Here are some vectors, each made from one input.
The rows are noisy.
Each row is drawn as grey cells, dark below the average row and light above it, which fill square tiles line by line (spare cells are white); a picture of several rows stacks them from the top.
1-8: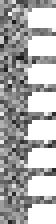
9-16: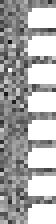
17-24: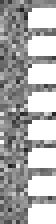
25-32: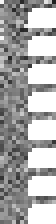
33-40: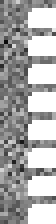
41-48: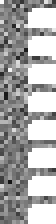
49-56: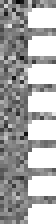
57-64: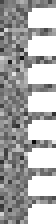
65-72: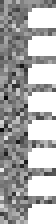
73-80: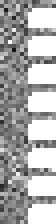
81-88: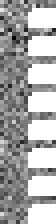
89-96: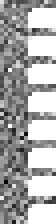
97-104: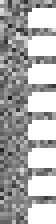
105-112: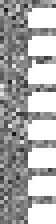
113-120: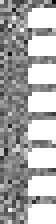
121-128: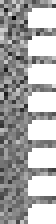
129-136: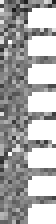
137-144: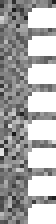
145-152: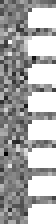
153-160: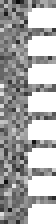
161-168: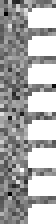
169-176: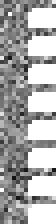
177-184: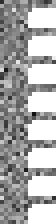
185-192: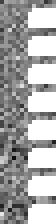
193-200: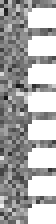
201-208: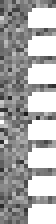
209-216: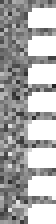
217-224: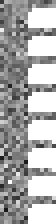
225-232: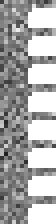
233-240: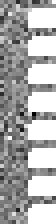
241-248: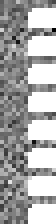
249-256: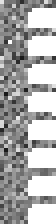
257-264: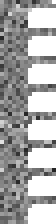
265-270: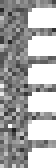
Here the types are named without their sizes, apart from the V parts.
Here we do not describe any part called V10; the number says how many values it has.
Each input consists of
either a point on a circle, or two labels and a value of V10, or three true/false values.
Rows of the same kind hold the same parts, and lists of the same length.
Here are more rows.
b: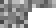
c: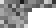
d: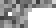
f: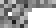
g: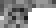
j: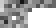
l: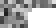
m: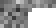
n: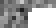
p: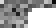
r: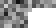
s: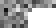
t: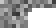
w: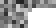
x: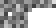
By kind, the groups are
b, g, m, n
c, j, p, t
d, f, l, r, s, w, x

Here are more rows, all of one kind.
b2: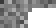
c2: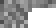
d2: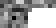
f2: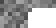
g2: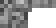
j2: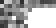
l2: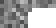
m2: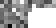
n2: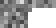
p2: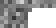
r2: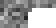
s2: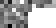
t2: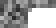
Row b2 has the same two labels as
c2 and l2.
